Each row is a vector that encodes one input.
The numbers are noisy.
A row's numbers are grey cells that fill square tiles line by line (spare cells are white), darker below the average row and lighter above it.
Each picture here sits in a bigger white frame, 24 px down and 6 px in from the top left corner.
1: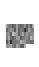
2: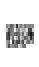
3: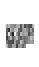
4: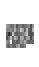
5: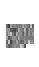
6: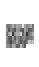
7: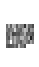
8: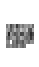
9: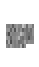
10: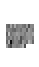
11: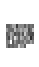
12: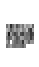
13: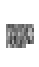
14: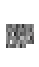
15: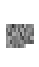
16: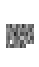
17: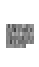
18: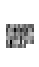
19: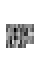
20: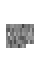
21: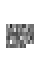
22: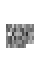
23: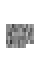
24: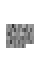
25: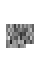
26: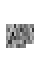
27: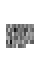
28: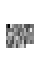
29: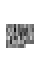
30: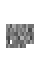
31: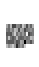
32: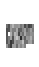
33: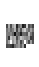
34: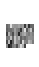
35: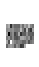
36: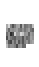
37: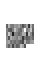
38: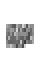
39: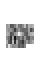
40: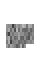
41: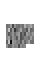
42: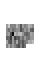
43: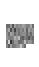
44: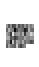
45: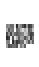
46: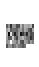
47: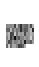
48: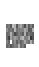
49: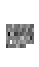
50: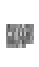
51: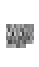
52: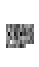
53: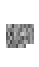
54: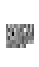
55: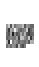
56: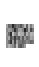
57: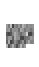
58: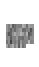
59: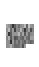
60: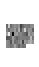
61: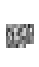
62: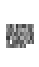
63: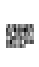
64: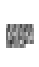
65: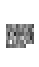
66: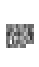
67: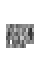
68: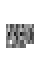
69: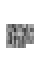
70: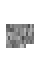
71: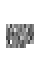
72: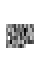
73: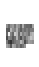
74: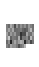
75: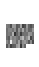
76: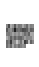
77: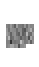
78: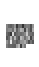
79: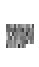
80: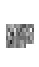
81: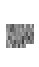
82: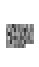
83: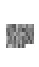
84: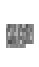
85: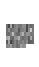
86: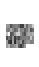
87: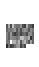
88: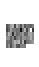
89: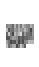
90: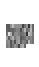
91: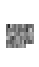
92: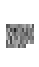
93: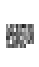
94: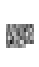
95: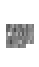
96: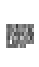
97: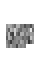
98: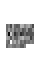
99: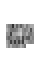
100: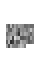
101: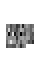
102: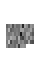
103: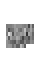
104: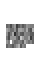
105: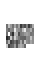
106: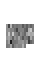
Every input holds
a point on a 5-point line, together with either a fixed value, or one of 5 labels and a true/false value.
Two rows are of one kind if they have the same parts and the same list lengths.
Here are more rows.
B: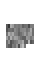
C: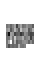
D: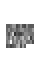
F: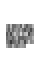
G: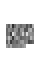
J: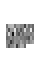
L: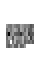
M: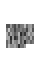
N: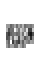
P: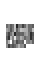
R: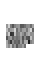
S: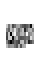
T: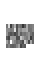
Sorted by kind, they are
B, F, G, J, M, R, S
C, D, L, N, P, T

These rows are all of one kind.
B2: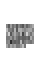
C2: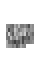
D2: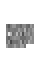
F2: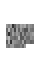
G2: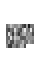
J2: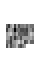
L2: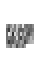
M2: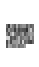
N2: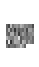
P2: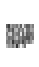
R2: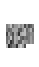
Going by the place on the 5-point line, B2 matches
D2, J2 and P2.
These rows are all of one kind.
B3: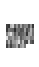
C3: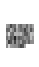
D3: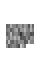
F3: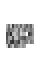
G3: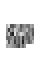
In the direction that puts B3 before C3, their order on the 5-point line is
D3, F3, B3, C3, G3.
